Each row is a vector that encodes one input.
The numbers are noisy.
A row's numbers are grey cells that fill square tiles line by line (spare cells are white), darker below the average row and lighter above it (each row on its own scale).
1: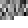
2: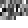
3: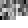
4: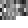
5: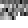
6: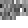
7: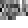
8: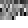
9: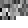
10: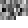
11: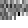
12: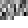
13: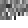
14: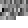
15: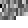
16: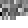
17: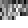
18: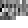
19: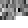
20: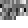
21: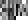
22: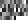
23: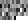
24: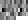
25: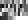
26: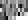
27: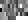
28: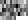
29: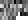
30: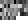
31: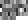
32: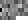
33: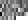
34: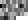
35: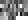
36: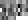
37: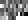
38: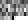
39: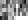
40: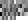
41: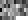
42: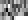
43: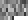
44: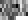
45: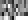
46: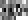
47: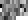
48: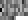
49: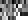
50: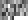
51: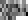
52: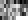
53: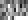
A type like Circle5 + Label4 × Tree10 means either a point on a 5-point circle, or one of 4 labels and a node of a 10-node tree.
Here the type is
Line3 × Line3 + Line5.
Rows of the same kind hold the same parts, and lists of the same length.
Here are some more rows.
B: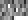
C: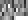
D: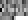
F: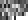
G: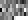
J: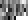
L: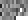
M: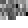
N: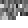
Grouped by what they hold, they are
B, C, D, G, M, N
F, J, L

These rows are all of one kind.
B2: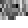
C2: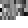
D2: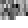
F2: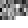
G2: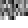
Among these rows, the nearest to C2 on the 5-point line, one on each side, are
D2 and F2.
